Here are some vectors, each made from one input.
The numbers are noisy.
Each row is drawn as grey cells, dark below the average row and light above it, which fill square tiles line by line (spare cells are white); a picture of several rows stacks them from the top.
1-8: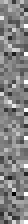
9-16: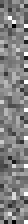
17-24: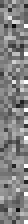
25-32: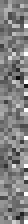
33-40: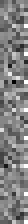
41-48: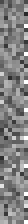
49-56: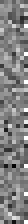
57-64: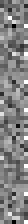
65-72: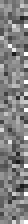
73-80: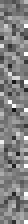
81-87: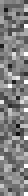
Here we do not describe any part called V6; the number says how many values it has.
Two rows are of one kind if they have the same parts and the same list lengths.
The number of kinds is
2.
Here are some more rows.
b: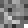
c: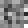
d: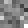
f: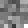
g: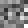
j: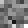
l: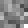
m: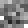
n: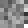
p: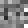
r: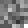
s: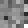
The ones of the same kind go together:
b, d, f, l, n, r, s
c, g, j, m, p

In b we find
four true/false values and a value of V6.
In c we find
one of 5 labels and a value of V6.
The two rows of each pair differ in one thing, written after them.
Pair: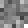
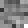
one of the four true/false values
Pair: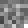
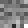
the value of V6
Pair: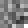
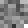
the value of V6
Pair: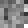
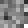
one of the four true/false values
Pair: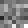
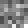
one of the four true/false values
